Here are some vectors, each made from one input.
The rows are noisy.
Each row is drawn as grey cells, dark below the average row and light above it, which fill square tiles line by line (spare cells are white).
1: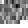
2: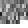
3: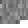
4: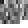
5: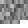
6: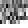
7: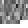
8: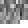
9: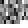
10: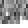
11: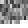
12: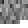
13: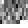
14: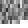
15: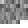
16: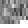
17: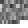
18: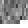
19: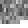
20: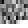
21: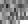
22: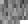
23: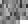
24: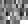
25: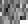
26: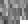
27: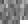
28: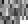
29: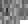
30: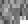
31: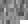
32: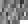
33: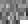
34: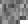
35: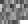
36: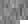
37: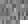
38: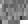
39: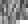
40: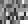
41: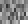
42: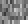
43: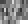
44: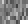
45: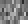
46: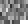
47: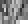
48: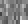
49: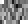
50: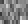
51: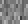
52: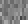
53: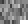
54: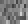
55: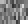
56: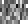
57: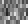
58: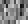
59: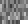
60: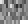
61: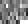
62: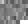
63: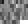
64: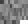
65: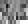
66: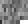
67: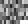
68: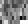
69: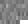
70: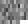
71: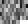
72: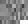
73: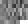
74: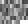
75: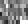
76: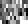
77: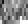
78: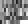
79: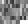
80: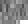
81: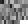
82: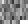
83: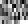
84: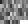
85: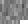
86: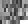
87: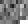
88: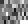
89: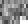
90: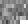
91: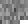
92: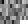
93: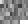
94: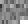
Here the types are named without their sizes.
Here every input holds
a true/false value, together with either a label, or a point on a line.
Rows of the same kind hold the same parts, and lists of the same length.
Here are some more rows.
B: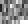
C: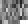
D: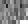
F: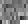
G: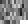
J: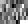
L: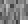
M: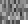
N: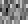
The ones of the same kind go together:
B, D, G, L, N
C, F, J, M

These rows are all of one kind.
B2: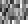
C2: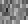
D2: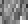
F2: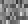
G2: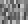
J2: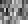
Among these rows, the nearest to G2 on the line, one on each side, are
D2 and F2.
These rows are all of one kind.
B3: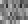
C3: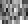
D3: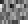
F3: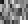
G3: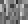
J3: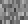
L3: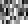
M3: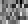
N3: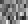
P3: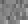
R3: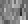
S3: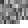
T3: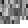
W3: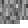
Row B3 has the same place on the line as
C3, S3 and W3.
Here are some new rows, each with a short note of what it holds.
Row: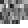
a label and a true/false value
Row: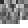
a point on a line and a true/false value
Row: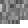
a point on a line and a true/false value
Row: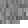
a label and a true/false value
